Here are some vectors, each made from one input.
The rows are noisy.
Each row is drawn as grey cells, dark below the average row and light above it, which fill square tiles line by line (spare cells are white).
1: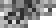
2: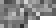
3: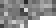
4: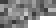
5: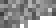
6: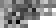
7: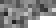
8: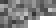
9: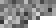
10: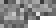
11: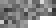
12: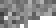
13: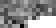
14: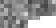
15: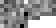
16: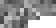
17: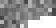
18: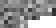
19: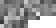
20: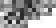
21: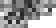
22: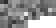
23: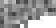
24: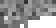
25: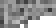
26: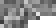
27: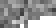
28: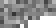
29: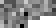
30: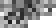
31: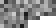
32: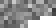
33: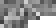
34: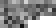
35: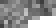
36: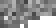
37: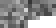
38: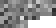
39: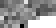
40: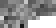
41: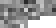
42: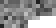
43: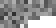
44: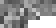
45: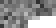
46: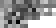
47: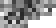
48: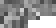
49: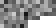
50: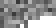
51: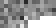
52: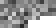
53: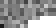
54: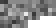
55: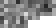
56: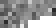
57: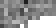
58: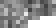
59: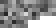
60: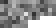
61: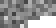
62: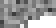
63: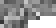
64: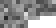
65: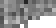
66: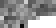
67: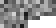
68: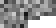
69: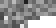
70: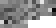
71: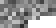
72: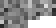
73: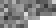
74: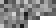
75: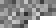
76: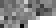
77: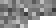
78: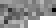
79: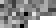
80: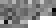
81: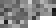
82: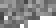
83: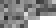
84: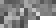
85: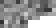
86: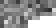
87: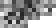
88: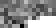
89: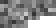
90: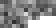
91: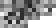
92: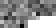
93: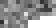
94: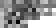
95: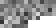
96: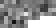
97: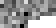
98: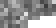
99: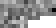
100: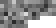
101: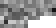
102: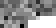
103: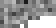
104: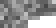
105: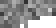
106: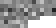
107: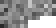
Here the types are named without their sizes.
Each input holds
a true/false value, together with a list of items, each a point on each of two lines.
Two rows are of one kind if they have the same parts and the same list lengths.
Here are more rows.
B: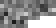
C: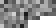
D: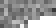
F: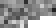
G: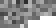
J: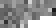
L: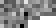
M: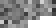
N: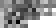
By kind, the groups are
B
C, L
D, F, G, J, M
N

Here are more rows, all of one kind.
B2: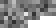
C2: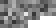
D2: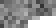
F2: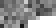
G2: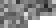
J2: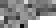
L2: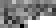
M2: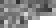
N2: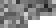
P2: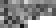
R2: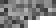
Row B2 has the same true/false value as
C2, L2, P2 and R2.
